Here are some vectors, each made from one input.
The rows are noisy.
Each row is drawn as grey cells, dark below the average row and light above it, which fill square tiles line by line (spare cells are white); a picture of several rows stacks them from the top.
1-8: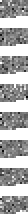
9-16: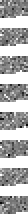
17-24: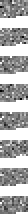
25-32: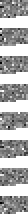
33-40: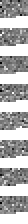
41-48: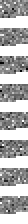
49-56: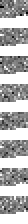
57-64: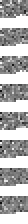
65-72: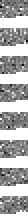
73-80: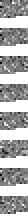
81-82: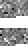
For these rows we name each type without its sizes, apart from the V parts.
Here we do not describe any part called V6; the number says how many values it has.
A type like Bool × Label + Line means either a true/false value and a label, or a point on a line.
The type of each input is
Bool × (Line + V6).
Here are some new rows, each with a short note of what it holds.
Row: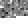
a point on a line and a true/false value
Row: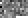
a point on a line and a true/false value
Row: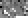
a point on a line and a true/false value
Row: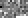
a true/false value and a value of V6
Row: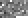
a true/false value and a value of V6
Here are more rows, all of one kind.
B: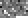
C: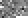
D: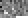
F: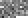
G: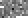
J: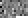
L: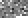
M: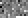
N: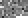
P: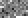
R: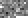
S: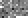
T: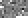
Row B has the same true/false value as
D, J and M.
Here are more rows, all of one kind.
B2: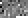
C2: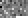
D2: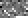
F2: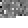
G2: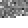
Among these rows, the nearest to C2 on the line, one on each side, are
F2 and G2.
